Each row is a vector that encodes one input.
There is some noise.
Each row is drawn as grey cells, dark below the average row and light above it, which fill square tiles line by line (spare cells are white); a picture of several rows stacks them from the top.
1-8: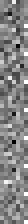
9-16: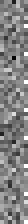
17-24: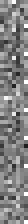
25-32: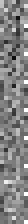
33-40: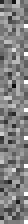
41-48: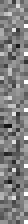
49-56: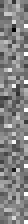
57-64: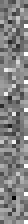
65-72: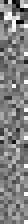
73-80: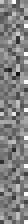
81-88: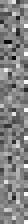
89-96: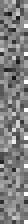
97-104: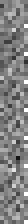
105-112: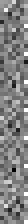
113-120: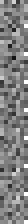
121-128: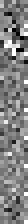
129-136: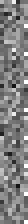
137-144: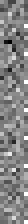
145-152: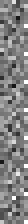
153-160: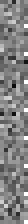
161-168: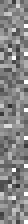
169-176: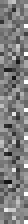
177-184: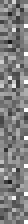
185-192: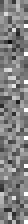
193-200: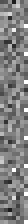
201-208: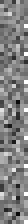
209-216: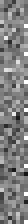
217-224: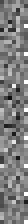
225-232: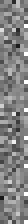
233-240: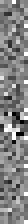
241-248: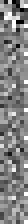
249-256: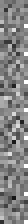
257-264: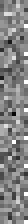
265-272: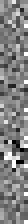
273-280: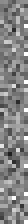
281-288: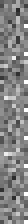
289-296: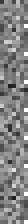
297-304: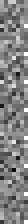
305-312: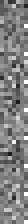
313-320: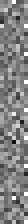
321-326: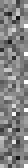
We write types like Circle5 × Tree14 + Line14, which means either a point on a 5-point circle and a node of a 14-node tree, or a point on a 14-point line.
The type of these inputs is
Bool × Bool × Bool × Bool × (Label5 × Label5 + Label9) + Unit.
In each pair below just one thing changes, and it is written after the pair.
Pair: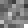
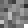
one of the two labels
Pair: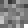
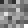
one of the four true/false values
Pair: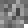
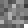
one of the two labels
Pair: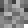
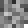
one of the two labels
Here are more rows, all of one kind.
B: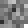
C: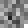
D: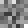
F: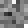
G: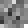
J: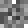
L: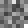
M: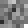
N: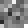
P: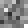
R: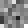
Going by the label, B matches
L and M.
